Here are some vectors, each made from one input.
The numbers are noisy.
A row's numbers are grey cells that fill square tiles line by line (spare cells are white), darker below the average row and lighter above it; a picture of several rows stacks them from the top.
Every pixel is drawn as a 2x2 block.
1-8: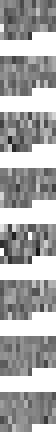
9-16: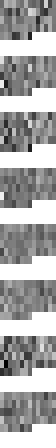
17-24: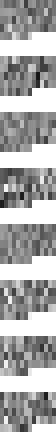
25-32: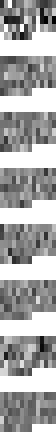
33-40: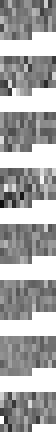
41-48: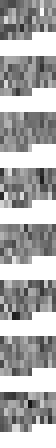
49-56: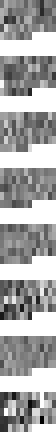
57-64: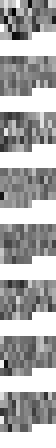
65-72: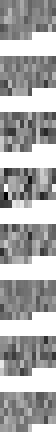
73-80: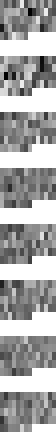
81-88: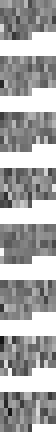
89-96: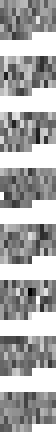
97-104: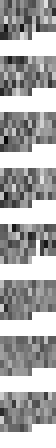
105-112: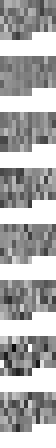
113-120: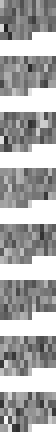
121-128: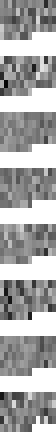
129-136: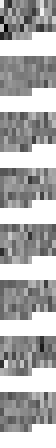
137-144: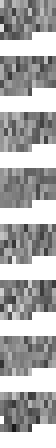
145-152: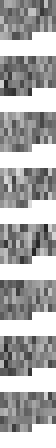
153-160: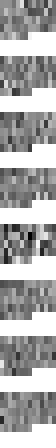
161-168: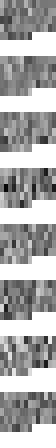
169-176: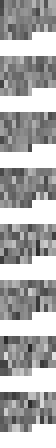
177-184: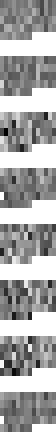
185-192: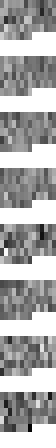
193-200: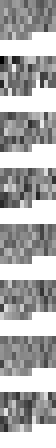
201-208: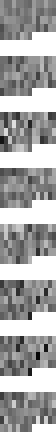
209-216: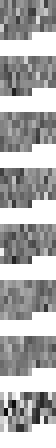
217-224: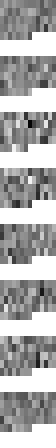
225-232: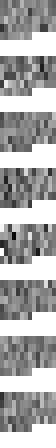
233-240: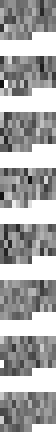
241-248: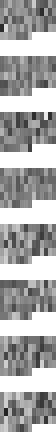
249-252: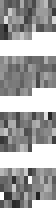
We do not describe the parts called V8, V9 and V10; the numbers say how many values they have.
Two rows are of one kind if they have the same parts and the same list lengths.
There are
4 kinds of row.
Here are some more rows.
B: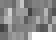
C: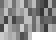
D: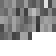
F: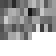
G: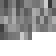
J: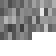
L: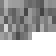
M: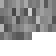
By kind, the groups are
B, C
D, G, L
F, J
M

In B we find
one of 5 labels and a value of V9.
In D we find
one of 5 labels and a point on a 7-point line.
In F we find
a value of V10.
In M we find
a true/false value and a value of V8.
